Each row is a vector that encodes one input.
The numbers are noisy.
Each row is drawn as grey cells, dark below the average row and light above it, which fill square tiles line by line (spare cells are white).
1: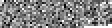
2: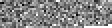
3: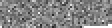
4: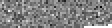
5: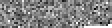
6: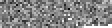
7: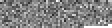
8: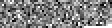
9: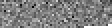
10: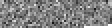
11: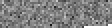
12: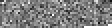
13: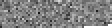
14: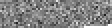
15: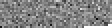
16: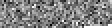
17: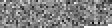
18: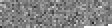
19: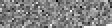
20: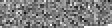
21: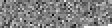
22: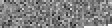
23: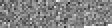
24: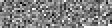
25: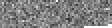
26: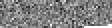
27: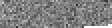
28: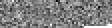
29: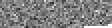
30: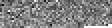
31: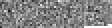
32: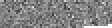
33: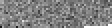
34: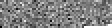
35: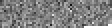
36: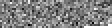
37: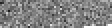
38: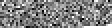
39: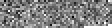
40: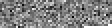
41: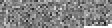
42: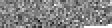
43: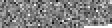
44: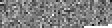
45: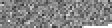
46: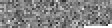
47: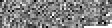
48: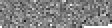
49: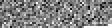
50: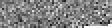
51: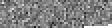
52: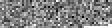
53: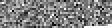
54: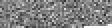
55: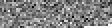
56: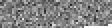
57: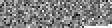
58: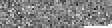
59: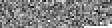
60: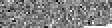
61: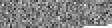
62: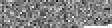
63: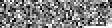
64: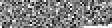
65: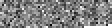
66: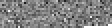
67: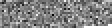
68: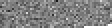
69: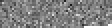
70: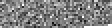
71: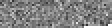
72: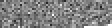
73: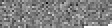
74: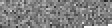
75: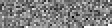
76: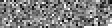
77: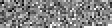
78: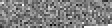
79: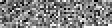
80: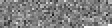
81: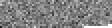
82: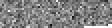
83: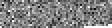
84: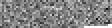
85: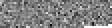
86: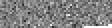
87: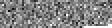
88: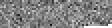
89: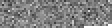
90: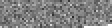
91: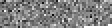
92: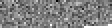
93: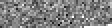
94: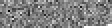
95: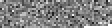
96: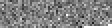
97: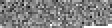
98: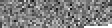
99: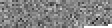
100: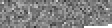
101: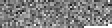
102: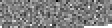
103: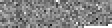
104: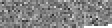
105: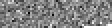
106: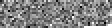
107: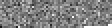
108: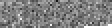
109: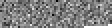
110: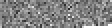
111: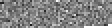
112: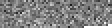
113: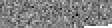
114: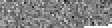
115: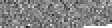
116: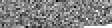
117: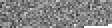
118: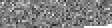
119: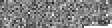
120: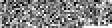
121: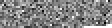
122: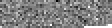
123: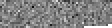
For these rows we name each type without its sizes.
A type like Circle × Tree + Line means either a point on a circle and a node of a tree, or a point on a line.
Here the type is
Line × Line × Line × Line × Line × Line.
